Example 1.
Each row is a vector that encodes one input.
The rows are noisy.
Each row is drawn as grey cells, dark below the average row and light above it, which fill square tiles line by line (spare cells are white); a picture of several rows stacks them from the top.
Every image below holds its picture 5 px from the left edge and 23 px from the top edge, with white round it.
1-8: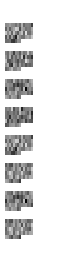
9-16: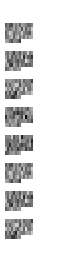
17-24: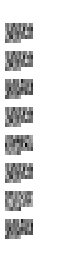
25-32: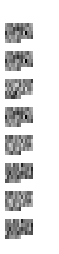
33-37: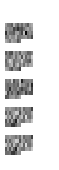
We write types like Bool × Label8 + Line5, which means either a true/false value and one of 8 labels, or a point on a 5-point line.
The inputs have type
Circle5.
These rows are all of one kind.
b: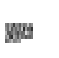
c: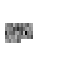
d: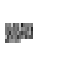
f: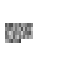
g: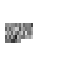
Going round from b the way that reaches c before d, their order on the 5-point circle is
b, g, f, c, d.
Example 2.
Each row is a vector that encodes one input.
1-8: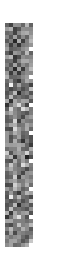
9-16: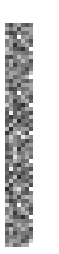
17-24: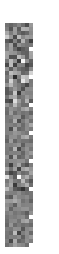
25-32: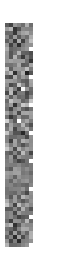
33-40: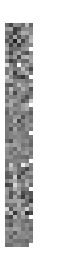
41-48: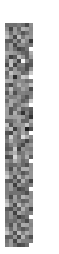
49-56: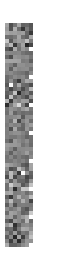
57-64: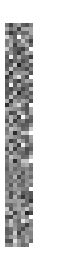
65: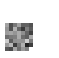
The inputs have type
Tree10.
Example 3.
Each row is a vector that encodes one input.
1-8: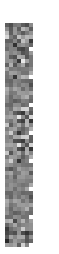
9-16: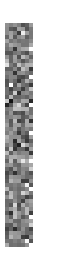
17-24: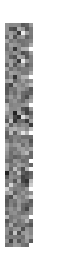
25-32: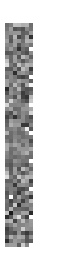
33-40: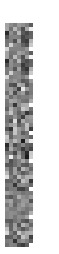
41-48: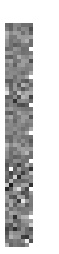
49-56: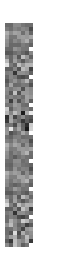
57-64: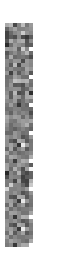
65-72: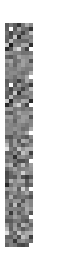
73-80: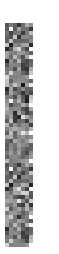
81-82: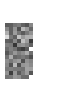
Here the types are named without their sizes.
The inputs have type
Tree.
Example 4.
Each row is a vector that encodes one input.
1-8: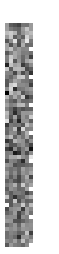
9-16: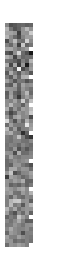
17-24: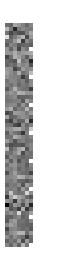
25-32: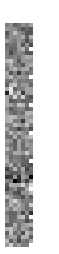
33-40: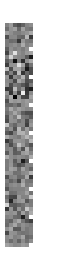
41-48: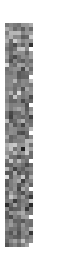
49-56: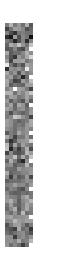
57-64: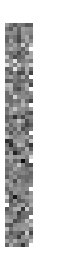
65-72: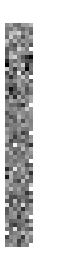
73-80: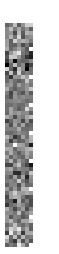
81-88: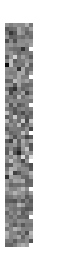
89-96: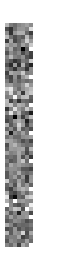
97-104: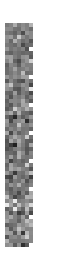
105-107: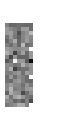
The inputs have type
Circle11.
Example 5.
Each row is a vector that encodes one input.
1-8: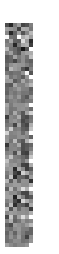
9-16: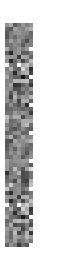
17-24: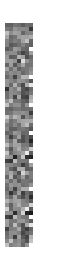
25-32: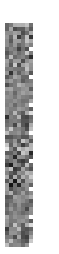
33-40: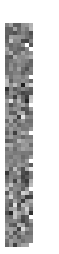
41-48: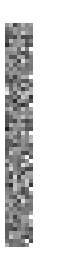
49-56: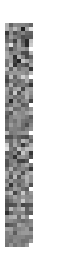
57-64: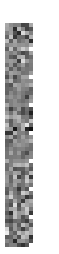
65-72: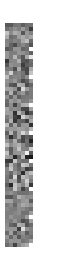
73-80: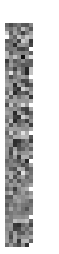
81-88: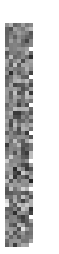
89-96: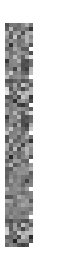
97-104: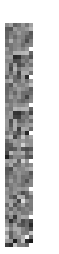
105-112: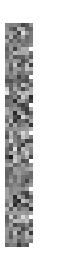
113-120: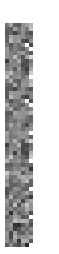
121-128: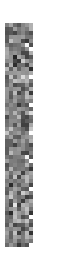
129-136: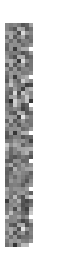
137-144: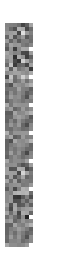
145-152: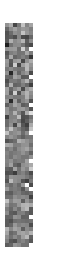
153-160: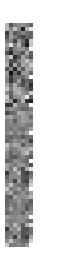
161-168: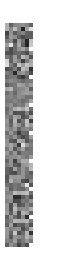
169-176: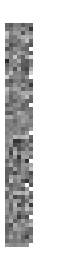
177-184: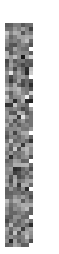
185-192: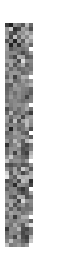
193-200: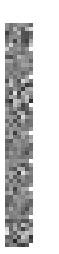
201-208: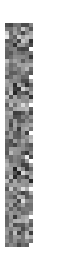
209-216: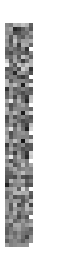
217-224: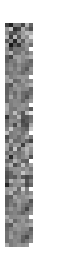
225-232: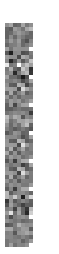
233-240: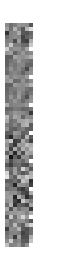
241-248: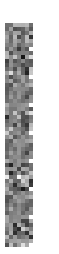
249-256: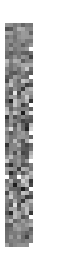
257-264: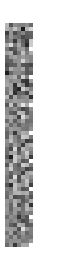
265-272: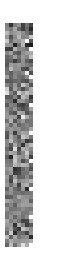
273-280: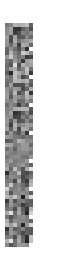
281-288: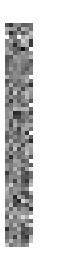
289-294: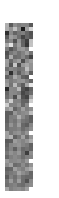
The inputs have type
Tree17.
